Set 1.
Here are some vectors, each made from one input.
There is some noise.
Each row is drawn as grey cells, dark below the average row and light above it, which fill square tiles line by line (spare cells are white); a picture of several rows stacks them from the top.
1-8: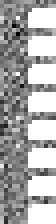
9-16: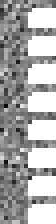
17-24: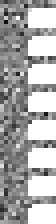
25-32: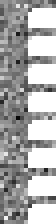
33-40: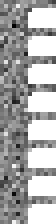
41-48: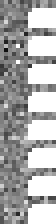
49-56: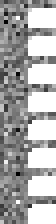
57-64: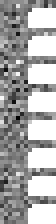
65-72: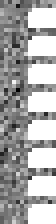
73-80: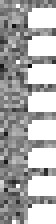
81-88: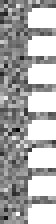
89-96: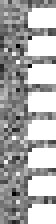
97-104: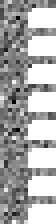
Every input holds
one of 9 labels and three true/false values.
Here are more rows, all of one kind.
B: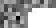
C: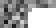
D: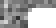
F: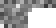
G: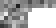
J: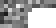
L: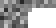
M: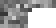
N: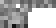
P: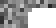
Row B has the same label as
C and L.
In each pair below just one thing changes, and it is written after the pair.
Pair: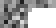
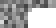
the label
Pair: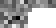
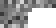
one of the three true/false values
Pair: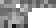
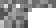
the label
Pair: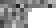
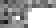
one of the three true/false values
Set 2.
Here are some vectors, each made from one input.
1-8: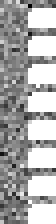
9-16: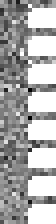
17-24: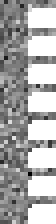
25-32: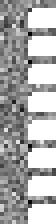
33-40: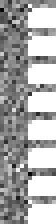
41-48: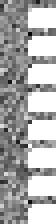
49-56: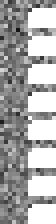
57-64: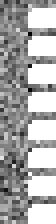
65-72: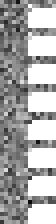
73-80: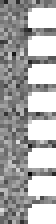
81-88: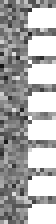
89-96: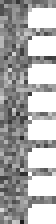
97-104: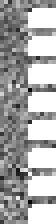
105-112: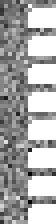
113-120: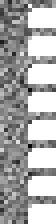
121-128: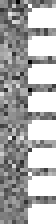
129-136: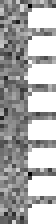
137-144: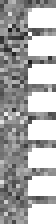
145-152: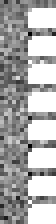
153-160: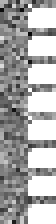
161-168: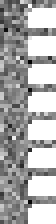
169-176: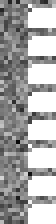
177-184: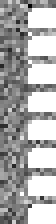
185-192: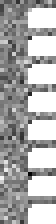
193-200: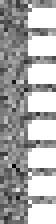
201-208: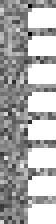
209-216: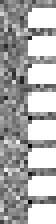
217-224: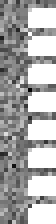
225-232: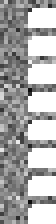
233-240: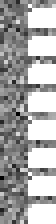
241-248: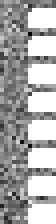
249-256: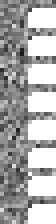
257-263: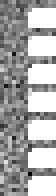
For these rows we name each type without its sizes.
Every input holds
a point on a line and a true/false value.
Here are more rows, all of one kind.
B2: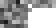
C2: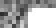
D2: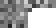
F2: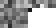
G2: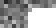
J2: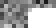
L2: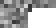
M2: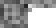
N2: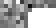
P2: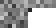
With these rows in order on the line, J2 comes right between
C2 and L2.
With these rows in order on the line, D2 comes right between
B2 and F2.
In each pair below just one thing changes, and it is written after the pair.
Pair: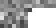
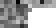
the true/false value
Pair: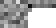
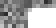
the true/false value
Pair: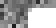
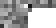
the true/false value
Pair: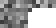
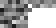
the true/false value
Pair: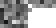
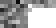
the place on the line
